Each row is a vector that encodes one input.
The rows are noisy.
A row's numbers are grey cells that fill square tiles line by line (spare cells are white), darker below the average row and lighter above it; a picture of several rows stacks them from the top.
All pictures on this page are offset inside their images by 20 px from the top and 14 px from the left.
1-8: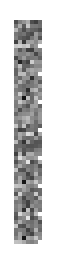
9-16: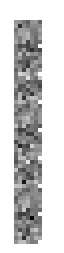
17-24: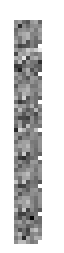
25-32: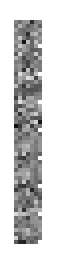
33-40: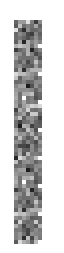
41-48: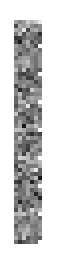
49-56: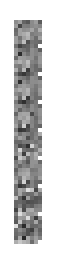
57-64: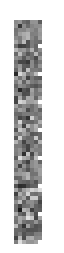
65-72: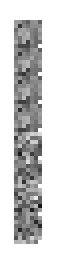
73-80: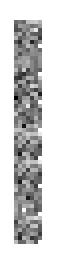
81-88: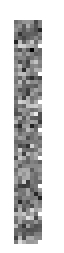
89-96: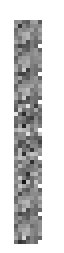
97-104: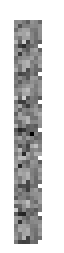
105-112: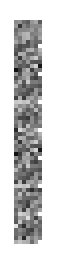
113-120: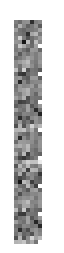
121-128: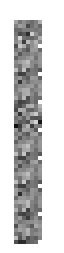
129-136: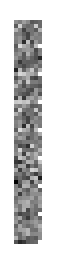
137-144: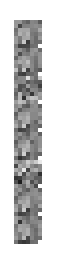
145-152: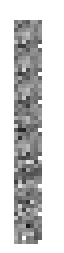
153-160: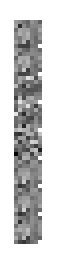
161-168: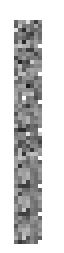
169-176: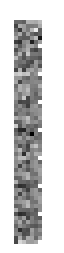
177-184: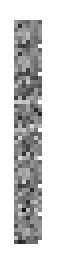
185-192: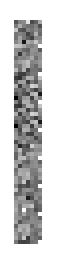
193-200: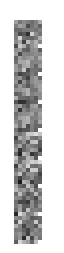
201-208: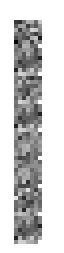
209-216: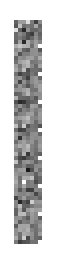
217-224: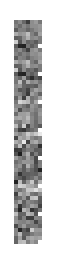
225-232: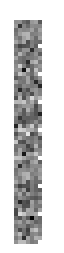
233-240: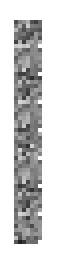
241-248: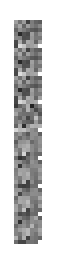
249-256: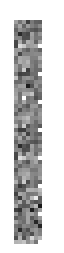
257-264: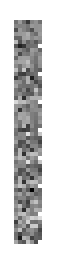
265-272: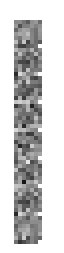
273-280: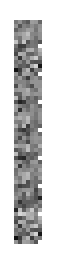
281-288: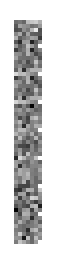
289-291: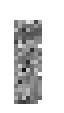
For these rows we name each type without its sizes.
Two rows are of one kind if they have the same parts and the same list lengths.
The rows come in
6 kinds.
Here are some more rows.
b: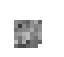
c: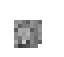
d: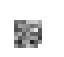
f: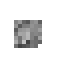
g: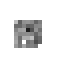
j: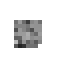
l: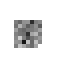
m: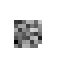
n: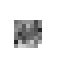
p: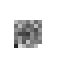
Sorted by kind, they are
b, f
c
d, m
g
j
l, n, p

